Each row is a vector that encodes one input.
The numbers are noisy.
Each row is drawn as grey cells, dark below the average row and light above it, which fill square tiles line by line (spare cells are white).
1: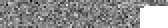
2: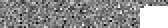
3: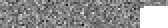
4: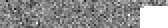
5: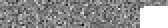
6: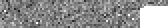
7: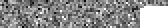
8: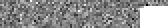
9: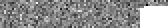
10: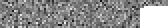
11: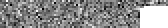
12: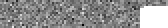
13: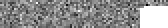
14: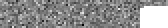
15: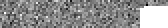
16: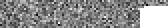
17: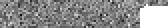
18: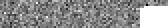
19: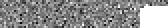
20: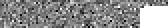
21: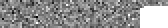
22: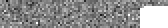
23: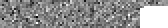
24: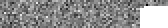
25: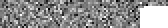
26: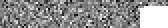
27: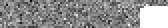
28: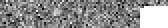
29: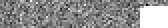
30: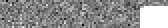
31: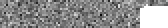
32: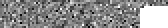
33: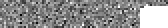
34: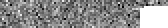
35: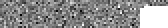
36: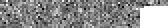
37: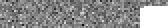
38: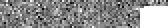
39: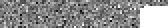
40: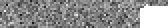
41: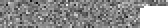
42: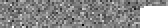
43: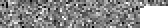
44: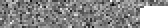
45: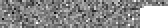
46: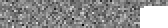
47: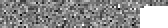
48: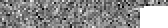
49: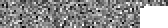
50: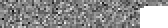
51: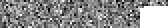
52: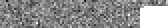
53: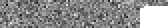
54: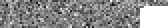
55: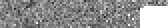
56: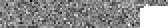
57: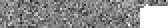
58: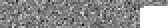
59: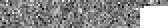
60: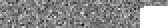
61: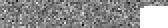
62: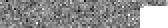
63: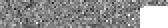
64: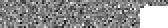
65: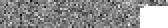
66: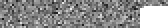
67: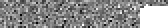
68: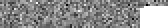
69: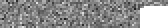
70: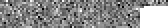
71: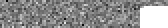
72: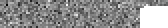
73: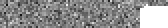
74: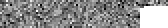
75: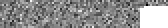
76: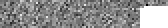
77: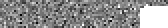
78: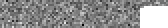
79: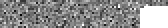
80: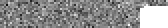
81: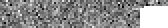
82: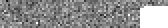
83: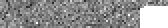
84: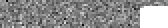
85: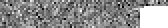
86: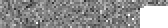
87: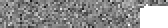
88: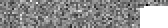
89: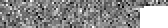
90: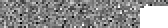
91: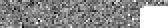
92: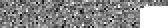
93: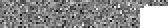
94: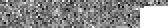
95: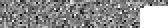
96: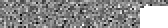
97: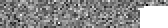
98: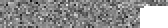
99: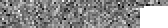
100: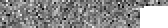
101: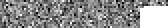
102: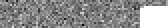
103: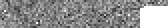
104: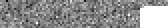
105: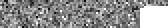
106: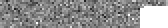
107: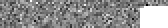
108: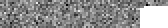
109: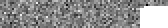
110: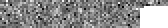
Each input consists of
a point on a 6-point line, together with either a point on a 6-point circle, or a fixed value, or four true/false values.
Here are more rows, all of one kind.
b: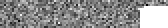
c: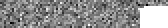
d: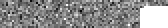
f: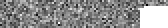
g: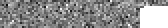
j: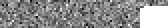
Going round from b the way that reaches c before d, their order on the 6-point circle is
b, f, g, j, c, d.
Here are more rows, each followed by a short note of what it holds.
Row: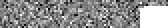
a point on a 6-point line
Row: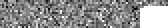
a point on a 6-point line
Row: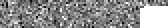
a point on a 6-point line
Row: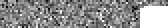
a point on a 6-point line
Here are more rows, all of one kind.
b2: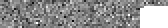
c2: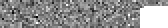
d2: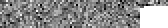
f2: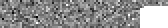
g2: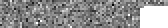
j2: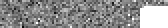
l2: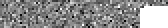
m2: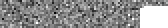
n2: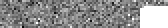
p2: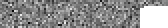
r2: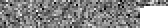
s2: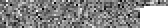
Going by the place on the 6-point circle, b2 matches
l2 and p2.
